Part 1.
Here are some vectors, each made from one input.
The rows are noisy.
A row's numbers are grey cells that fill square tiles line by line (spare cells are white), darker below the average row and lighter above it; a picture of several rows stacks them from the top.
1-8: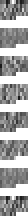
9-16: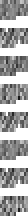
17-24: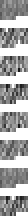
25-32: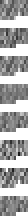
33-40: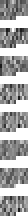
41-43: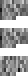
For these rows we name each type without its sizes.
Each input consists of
a node of a tree.
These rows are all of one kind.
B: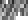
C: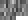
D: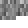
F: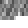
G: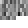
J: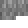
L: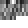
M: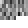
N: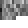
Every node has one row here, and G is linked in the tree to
D and M.
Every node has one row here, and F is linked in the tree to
B and J.
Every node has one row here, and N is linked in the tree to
J.
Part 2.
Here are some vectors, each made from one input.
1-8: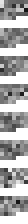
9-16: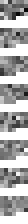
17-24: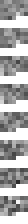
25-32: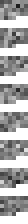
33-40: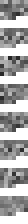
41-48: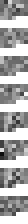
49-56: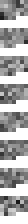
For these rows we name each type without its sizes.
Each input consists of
a label.
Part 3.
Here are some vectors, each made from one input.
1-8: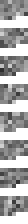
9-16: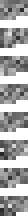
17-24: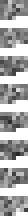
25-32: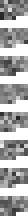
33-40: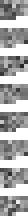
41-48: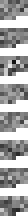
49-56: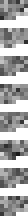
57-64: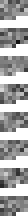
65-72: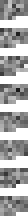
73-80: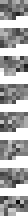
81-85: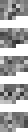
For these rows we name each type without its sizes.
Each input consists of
a label.
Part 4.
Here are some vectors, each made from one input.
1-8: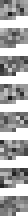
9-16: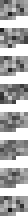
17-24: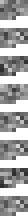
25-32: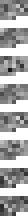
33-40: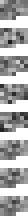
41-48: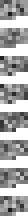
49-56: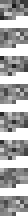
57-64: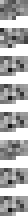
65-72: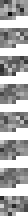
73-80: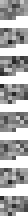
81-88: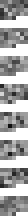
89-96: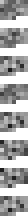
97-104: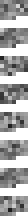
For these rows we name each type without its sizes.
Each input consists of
a node of a tree.
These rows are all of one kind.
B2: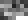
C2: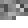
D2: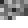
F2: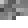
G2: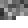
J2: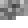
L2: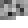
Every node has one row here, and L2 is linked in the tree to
J2.
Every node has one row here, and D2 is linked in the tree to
C2.
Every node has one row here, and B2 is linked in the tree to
G2.
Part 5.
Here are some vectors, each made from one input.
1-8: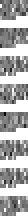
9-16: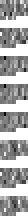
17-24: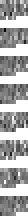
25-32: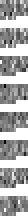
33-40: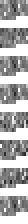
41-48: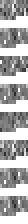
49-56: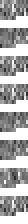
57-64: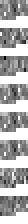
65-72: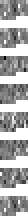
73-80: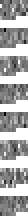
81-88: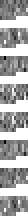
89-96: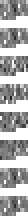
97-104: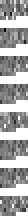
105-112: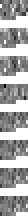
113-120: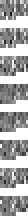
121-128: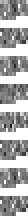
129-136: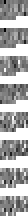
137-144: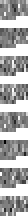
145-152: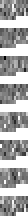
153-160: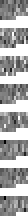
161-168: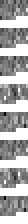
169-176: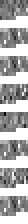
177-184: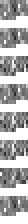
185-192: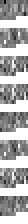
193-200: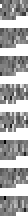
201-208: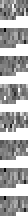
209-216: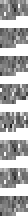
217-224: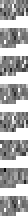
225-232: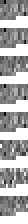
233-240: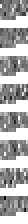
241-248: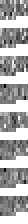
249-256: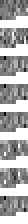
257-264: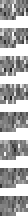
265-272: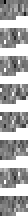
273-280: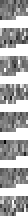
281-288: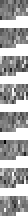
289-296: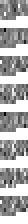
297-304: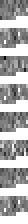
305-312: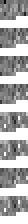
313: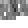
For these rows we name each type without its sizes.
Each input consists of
a node of a tree.
